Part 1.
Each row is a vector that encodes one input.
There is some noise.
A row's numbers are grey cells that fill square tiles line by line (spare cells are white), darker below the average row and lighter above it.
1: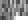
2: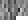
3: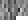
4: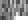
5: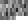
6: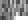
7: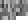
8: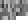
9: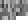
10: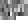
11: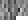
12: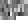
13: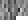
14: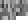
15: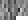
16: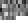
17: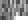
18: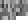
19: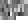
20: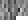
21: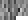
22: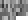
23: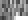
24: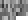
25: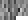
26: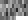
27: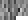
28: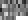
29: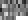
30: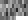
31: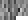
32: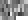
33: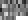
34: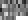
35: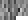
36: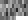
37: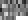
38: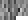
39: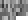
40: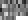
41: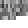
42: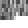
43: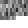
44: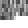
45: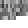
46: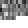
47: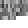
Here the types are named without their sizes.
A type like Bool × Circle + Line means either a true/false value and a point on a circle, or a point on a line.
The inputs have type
Label.
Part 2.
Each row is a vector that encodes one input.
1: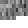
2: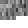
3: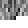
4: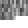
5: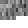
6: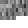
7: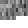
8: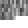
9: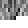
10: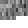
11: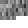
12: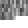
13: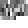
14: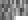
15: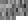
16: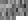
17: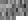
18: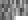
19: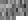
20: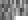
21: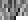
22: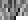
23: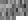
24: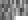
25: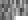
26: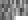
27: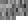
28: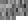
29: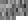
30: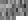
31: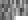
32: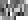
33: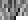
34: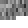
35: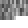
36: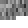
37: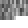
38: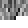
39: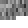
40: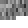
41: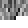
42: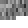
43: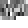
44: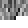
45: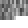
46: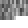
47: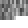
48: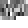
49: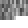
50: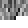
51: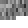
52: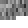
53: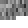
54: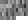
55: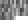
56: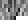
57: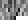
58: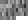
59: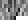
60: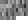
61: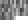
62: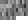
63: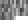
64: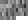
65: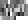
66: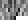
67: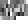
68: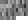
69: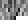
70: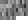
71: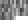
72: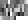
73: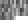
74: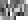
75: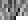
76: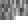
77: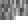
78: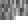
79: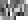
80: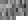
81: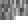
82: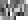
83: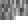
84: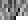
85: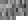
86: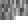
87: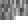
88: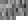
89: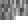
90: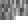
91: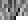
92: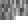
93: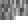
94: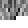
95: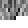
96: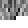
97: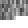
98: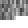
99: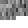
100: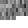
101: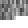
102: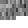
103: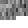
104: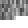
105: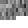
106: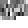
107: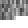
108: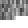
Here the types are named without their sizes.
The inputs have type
Label.
